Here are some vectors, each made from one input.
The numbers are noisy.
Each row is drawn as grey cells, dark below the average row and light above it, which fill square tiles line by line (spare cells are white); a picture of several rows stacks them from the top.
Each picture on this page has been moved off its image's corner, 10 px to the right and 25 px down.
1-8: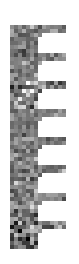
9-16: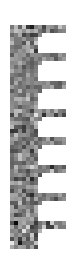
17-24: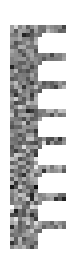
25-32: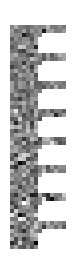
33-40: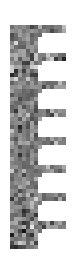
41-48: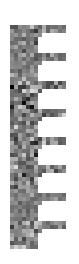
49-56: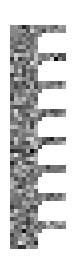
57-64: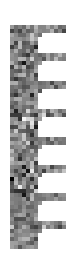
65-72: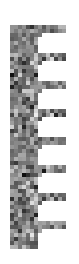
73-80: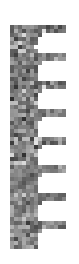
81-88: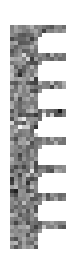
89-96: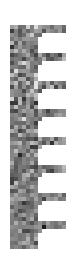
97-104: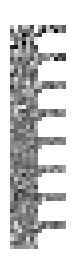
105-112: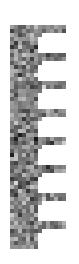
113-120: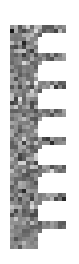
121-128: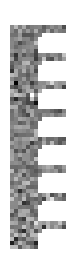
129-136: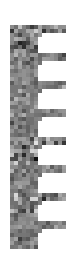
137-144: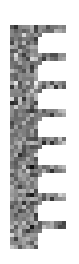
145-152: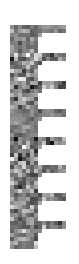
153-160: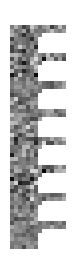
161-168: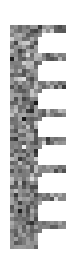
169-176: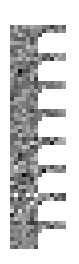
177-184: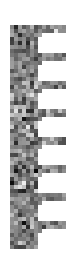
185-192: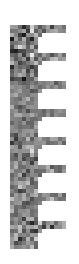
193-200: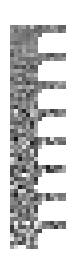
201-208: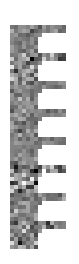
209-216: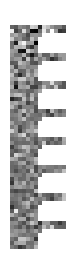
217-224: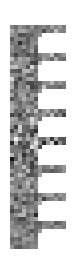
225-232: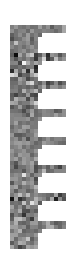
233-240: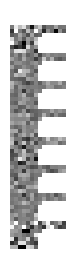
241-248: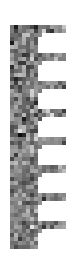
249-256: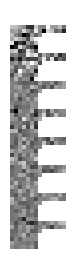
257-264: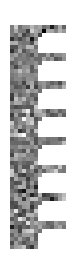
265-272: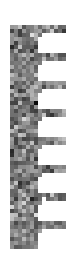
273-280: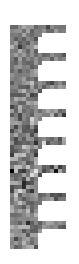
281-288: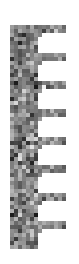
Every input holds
either a point on a 10-point line, or a node of a 20-node tree.
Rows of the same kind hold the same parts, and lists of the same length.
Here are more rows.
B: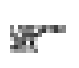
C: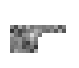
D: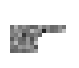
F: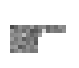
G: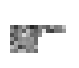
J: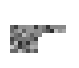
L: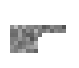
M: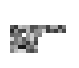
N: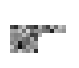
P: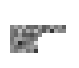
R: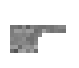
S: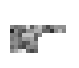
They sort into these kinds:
B, D, F, G, J, L, N, P, R
C, M, S

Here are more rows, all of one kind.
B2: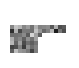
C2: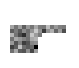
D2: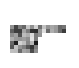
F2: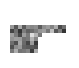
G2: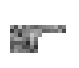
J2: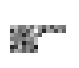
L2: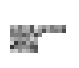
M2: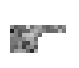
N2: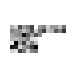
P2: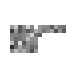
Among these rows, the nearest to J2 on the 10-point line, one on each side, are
C2 and M2.
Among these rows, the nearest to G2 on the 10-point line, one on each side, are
B2 and F2.
